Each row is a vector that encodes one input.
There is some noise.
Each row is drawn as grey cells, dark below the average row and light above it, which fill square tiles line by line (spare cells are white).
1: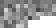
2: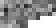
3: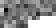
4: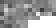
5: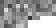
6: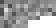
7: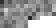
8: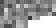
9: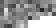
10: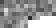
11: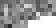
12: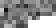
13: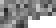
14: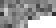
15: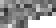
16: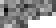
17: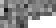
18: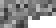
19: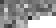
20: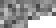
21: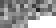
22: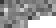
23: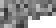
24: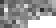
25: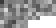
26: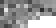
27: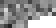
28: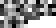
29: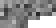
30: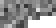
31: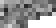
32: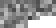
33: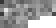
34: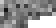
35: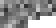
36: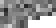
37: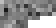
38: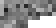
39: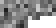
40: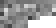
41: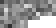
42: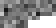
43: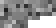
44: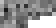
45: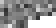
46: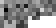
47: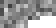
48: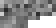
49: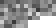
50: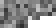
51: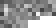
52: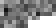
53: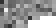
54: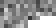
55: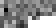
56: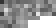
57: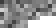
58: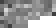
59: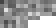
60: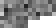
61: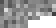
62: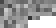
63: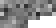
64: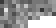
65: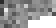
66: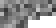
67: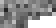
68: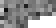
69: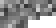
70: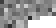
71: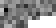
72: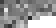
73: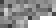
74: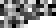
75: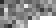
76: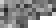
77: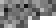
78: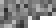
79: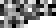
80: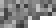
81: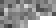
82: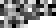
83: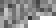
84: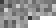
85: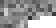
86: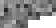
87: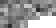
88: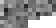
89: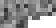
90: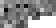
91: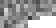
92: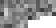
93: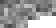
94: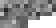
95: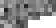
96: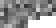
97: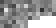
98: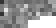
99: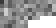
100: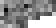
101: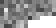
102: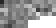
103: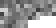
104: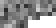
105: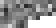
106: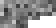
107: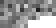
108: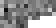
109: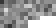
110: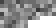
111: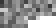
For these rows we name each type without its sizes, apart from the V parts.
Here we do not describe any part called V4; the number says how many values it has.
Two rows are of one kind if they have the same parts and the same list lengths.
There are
3 kinds of row.
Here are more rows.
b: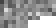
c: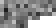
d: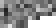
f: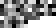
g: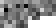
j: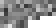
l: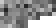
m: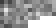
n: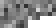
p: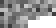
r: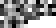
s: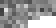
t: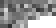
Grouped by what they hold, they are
b, m, p, s, t
c, d, g, j, l, n
f, r

